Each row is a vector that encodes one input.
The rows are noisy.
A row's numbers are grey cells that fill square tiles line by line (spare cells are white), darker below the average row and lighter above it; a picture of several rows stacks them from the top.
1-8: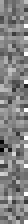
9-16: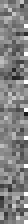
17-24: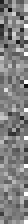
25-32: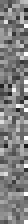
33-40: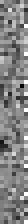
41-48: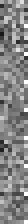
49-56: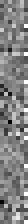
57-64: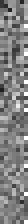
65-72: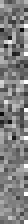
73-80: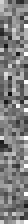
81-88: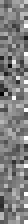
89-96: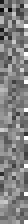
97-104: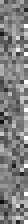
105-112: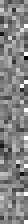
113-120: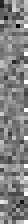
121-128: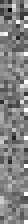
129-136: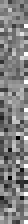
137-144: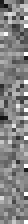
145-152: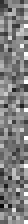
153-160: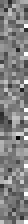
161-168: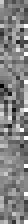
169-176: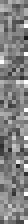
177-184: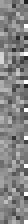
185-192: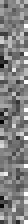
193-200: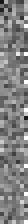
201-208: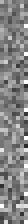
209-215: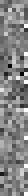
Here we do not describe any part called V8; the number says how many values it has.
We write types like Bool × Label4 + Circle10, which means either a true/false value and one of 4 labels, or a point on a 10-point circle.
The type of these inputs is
Bool × (Line5 + Line7) × Tree9 + V8.
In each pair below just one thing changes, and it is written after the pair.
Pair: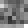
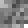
the true/false value
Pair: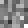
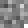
the node of the tree
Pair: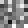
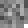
the node of the tree
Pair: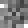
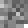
the node of the tree
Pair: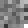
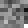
the place on the 7-point line
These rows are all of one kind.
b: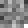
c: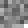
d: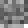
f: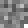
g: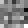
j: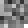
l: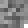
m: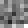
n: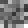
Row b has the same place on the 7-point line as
d and m.
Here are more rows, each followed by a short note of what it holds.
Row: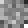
a point on a 7-point line, a node of a 9-node tree and a true/false value
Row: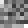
a point on a 7-point line, a node of a 9-node tree and a true/false value
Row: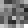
a point on a 5-point line, a node of a 9-node tree and a true/false value
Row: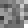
a point on a 5-point line, a node of a 9-node tree and a true/false value
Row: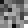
a value of V8
